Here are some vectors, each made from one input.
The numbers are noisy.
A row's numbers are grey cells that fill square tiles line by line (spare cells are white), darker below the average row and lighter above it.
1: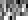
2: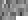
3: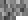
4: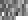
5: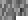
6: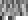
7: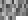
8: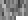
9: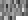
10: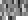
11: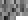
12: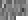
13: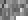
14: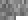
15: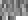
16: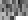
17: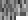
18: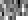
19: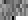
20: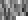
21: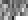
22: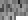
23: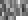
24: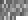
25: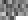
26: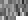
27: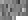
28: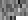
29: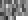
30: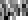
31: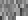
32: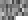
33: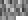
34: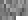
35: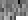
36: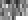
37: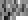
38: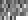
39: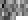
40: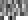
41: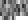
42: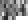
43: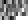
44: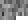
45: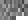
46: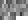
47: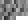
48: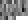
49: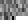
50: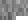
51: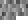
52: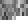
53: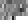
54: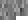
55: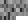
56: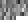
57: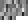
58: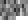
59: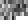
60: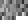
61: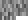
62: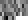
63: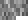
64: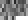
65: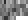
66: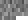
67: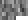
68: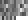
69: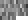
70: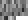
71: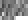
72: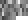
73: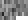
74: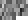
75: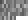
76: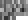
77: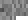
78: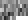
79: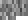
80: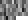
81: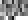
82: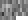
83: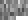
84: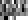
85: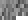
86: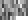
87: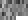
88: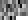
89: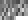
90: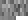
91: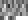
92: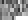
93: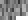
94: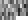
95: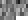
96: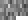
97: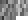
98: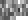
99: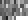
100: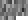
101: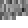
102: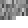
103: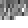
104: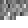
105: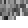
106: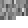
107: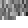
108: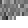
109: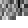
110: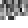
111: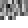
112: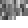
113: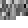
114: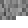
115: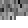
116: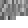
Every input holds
one of 6 labels, together with either one of 6 labels, or four true/false values.
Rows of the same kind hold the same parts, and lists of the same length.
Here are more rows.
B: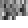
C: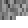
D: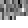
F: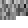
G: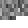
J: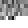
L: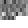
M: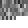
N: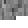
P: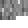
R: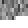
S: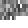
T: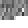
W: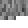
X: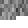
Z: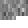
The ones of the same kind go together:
B, J, L, R, S, T
C, D, F, G, M, N, P, W, X, Z

